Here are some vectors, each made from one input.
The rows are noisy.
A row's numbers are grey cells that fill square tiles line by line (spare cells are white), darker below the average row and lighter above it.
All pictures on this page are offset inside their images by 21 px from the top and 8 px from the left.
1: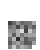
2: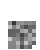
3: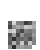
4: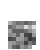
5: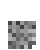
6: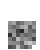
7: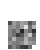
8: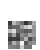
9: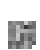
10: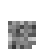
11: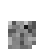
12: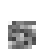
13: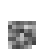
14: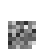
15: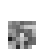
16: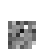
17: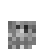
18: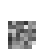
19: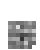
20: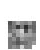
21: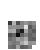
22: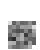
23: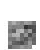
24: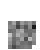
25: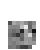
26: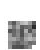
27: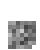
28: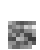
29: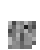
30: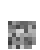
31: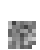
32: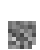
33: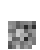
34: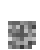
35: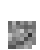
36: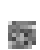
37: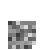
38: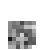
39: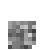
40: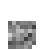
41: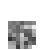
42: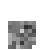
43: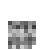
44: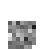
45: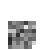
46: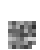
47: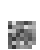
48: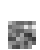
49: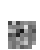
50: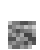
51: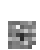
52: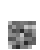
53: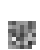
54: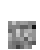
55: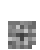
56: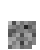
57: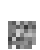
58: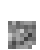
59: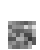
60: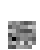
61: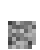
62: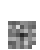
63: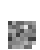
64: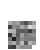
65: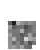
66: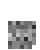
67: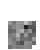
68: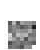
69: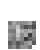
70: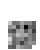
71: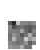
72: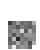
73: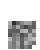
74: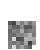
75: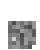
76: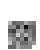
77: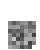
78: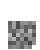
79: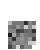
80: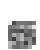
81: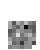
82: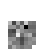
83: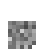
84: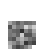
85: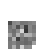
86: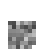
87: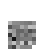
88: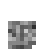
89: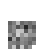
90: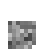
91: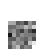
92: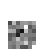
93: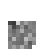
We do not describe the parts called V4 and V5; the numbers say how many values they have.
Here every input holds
a value of V4, together with either a point on each of two 6-point circles, or a value of V5.
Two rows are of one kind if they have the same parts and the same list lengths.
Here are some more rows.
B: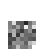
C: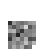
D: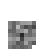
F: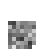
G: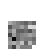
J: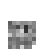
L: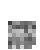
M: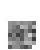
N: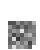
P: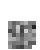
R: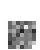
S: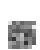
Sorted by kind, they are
B, C, G, M, R, S
D, F, J, L, N, P

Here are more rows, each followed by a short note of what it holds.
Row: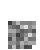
a value of V4 and a value of V5
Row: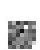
a value of V4 and a value of V5
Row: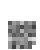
a point on each of two 6-point circles and a value of V4
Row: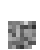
a point on each of two 6-point circles and a value of V4
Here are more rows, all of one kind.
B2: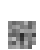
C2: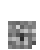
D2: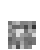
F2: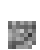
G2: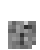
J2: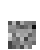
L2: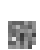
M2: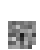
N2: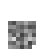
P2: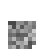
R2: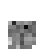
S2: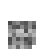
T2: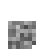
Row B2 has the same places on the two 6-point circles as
L2, M2 and N2.
